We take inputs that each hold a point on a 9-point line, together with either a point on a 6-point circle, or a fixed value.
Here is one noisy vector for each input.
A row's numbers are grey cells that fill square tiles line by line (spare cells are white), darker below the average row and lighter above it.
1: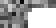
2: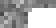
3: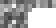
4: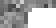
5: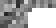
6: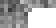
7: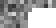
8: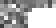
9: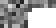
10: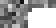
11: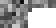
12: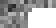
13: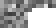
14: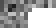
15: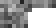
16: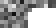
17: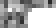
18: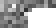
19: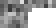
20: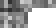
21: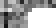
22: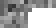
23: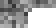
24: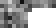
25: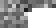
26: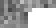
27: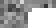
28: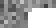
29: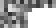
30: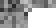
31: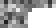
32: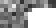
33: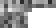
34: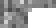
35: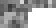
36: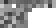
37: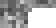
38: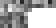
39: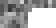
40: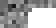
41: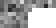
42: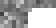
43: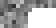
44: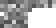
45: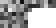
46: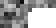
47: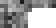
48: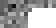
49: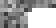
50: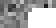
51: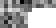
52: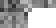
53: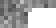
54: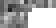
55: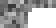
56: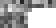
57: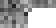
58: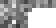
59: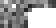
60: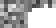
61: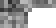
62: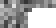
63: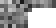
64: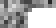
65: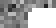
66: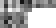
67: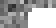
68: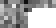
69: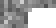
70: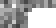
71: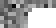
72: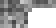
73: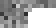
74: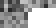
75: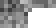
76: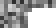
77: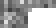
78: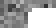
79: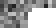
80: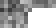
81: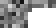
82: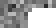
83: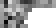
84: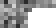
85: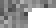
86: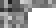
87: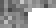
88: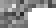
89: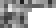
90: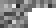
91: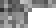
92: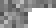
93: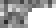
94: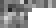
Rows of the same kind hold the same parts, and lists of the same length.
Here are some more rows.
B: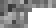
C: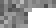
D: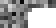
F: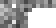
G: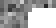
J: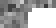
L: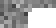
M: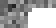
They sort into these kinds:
B, C, G, J, L, M
D, F

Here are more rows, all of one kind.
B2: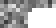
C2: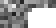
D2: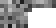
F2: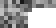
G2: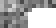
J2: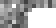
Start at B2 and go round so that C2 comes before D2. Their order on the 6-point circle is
B2, J2, G2, C2, D2, F2.
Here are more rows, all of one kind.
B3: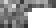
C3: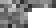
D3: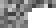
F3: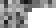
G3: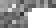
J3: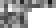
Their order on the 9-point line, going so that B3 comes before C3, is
D3, J3, G3, B3, C3, F3.
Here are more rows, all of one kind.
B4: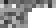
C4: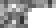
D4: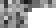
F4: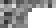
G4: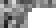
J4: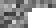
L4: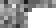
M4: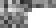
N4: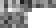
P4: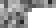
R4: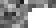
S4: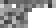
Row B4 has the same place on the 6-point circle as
F4, G4, L4 and S4.
